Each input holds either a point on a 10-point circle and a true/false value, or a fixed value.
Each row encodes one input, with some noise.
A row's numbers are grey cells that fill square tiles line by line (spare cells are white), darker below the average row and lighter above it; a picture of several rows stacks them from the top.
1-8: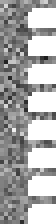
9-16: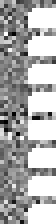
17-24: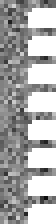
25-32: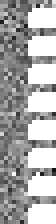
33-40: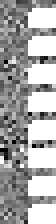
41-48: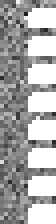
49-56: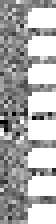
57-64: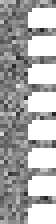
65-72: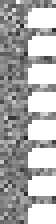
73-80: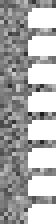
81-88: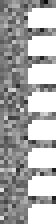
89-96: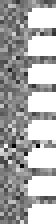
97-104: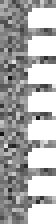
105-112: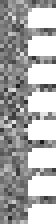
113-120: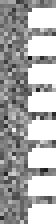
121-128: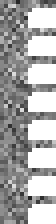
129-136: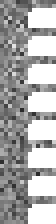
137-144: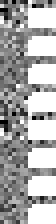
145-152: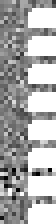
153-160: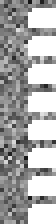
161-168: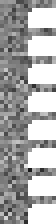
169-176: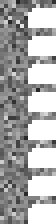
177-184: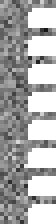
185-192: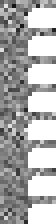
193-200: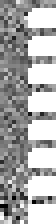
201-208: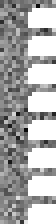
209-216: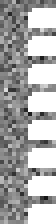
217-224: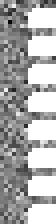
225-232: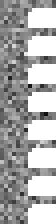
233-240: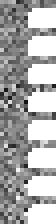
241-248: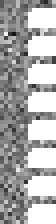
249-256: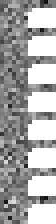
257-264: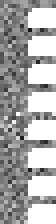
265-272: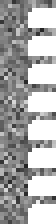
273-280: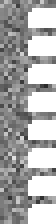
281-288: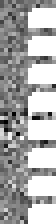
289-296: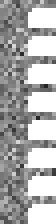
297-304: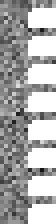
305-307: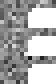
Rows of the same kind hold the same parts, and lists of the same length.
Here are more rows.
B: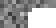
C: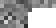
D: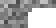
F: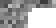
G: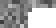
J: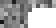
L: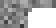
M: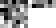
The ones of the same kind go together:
B, C, D, F, G, J, L
M

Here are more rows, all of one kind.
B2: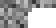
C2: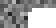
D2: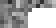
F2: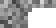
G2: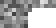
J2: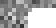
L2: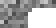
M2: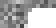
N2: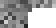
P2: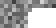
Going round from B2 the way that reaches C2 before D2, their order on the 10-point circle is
B2, C2, L2, N2, G2, F2, P2, M2, J2, D2.
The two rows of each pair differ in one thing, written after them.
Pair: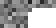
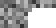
the true/false value
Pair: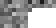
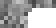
the true/false value
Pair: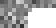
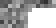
the true/false value
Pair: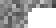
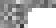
the place on the 10-point circle
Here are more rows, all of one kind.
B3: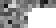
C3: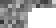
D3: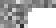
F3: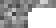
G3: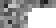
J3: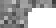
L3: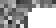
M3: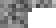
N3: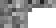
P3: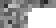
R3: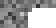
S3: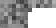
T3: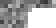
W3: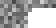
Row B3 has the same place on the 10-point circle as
C3, G3, P3 and T3.
